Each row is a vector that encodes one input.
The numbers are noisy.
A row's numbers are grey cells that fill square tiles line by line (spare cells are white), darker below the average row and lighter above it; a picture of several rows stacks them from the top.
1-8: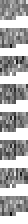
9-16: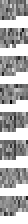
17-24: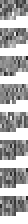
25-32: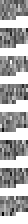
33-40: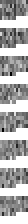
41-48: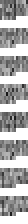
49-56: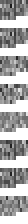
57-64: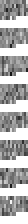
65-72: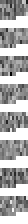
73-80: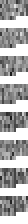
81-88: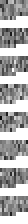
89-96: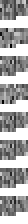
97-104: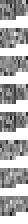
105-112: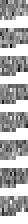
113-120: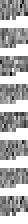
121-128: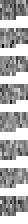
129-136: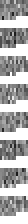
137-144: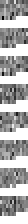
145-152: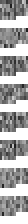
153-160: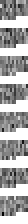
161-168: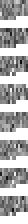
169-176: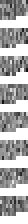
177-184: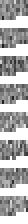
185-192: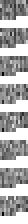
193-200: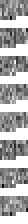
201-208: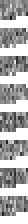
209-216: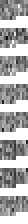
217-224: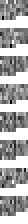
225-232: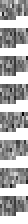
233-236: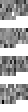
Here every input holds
either a point on a 9-point line and a node of an 8-node tree, or a list of up to three items, each a point on each of two 4-point lines.
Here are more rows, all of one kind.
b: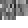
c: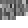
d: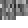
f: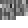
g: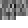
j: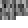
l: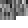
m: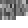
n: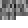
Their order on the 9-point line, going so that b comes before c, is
j, d, n, b, g, m, c, f, l.
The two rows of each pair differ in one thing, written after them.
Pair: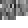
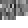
the node of the tree
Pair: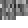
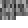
the node of the tree
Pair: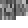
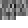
the node of the tree
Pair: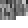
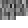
the node of the tree
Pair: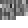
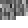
the node of the tree
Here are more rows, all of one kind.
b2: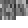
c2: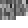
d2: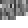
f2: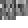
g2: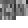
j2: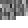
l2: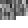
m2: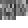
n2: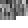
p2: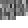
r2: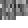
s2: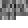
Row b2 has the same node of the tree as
c2, l2 and m2.
